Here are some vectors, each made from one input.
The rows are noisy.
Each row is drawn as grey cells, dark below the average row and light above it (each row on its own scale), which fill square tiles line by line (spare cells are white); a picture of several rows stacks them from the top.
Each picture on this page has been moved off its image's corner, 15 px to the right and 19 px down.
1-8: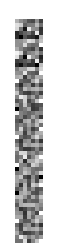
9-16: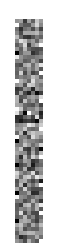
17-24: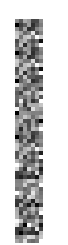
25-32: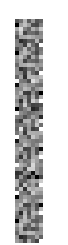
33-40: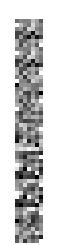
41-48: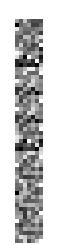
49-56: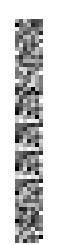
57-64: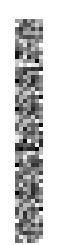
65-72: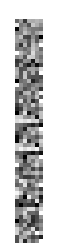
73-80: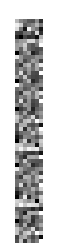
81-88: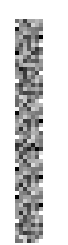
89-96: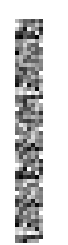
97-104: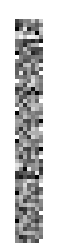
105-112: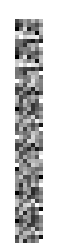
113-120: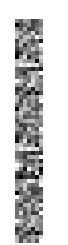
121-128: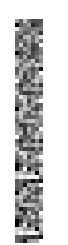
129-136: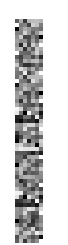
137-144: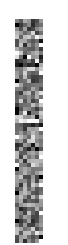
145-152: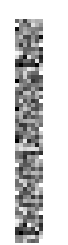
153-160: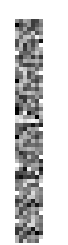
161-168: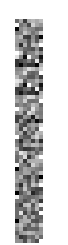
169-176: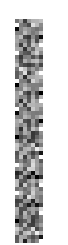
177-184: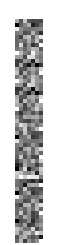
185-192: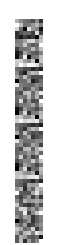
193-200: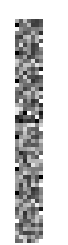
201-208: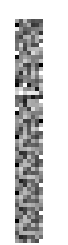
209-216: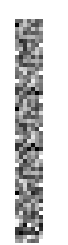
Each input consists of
three true/false values.
